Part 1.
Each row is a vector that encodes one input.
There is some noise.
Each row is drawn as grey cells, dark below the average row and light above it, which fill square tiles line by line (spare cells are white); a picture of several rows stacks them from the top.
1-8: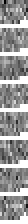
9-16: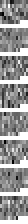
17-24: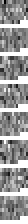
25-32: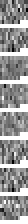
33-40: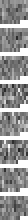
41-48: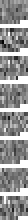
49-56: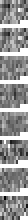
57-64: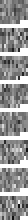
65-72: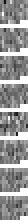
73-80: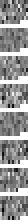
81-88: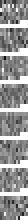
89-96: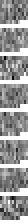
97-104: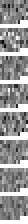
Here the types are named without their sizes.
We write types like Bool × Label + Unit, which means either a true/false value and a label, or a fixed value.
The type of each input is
(Circle + Label) × Line.
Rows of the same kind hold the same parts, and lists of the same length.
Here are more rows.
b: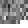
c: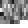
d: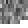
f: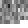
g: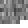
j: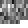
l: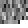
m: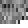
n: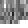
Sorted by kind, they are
b, c, m, n
d, f, g, j, l

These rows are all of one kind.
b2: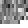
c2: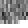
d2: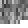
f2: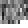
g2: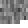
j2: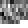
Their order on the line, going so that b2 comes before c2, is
f2, b2, d2, g2, c2, j2.
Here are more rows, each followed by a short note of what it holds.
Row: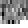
a point on a circle and a point on a line
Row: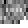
a point on a circle and a point on a line
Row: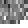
a label and a point on a line
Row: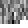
a label and a point on a line
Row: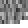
a point on a circle and a point on a line
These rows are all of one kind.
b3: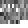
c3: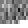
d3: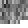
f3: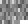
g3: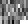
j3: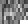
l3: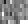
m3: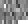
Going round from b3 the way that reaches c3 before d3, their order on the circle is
b3, l3, c3, g3, j3, d3, f3, m3.
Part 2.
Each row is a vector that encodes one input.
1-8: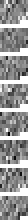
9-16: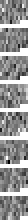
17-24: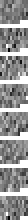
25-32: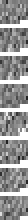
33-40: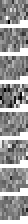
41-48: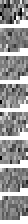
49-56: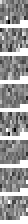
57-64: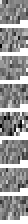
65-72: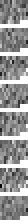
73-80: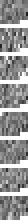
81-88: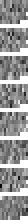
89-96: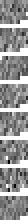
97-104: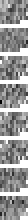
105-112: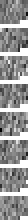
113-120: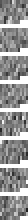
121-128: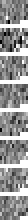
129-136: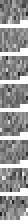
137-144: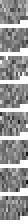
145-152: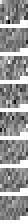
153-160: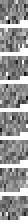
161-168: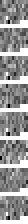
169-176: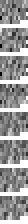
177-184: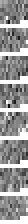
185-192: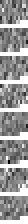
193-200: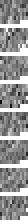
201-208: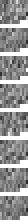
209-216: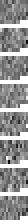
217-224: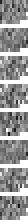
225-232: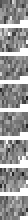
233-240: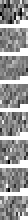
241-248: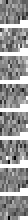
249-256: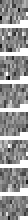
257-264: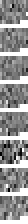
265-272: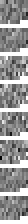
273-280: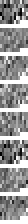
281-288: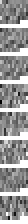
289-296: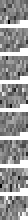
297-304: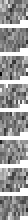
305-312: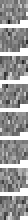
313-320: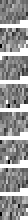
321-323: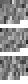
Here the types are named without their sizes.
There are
4 kinds of row.
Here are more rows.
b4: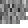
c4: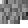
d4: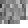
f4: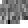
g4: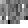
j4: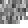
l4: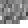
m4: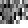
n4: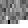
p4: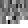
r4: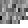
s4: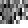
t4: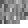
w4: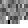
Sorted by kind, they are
b4, c4, f4, g4, l4, w4
d4, j4, n4, r4, t4
m4, s4
p4

